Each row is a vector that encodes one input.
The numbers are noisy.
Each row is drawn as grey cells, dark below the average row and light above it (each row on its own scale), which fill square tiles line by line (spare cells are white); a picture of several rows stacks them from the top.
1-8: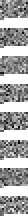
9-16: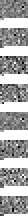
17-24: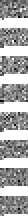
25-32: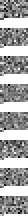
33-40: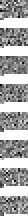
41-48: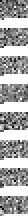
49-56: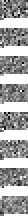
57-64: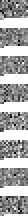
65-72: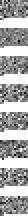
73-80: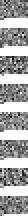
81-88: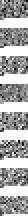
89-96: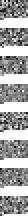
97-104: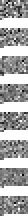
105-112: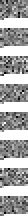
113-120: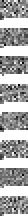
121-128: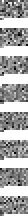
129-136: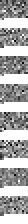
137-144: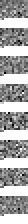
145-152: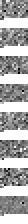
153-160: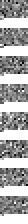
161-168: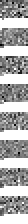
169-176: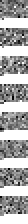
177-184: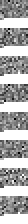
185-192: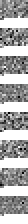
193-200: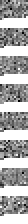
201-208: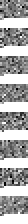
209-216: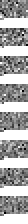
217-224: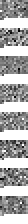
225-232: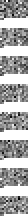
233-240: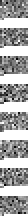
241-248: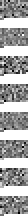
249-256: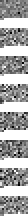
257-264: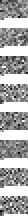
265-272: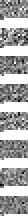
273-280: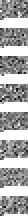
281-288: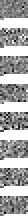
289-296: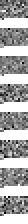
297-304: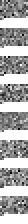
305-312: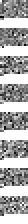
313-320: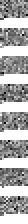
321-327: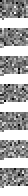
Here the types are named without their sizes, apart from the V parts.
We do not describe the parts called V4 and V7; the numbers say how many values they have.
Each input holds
a point on a circle and a value of V7, together with either a point on a line, or a value of V4.
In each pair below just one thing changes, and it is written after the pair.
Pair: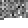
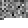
the place on the circle
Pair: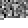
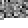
the value of V7
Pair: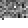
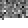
the value of V7
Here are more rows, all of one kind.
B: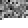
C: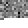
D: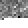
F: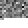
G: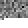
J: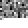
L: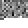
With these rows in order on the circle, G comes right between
B and J.
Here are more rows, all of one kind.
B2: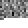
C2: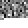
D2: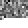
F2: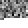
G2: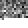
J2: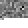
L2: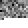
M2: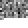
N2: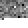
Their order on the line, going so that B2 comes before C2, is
B2, F2, C2, D2, M2, L2, N2, G2, J2.
